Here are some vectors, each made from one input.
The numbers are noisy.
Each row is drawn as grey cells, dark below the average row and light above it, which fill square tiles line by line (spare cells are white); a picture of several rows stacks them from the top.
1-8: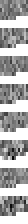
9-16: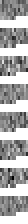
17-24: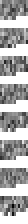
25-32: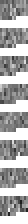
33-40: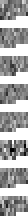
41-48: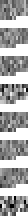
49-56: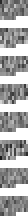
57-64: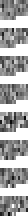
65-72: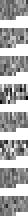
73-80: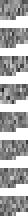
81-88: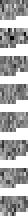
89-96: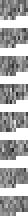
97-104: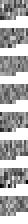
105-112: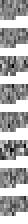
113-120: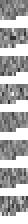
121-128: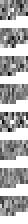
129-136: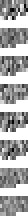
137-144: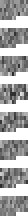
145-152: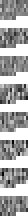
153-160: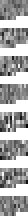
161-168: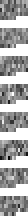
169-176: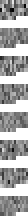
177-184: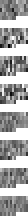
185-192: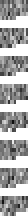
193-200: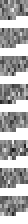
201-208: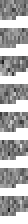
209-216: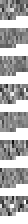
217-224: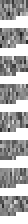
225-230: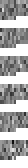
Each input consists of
a true/false value, together with either one of 8 labels, or a point on a 5-point line.
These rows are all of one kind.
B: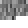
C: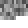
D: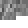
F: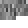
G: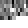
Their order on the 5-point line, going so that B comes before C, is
B, F, C, G, D.
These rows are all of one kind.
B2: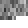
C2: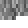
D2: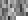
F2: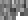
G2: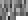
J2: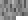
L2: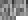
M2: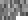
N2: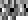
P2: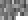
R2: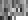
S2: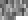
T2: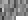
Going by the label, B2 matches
F2, M2, P2 and R2.
